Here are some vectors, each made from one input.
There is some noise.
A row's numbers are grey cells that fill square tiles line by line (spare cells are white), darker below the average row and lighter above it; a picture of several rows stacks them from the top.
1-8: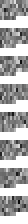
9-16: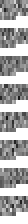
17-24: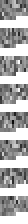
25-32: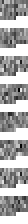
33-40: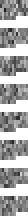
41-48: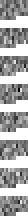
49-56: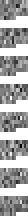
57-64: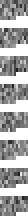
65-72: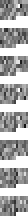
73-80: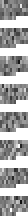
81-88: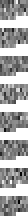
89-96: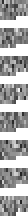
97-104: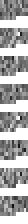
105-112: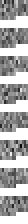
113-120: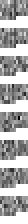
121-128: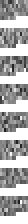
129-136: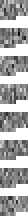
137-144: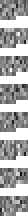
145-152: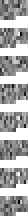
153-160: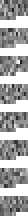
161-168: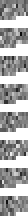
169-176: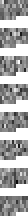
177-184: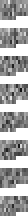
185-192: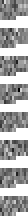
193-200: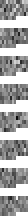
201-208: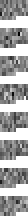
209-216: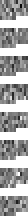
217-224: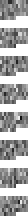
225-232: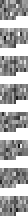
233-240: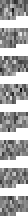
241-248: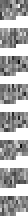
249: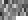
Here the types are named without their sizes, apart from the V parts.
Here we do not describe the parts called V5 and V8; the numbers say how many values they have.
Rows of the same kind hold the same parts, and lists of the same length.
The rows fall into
3 kinds.
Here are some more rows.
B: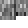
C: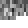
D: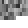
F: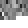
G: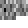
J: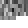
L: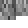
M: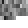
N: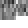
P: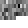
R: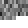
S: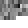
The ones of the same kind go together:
B, J, P, R
C, D, L, M, N, S
F, G

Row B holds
a point on a line, a value of V5 and a value of V8.
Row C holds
a label, a value of V5 and a value of V8.
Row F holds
a point on a circle and a value of V5.
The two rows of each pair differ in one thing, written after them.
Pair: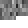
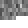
the label
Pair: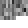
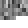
the label
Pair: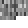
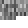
the label
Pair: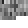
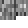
the value of V8
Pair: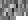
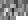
the label
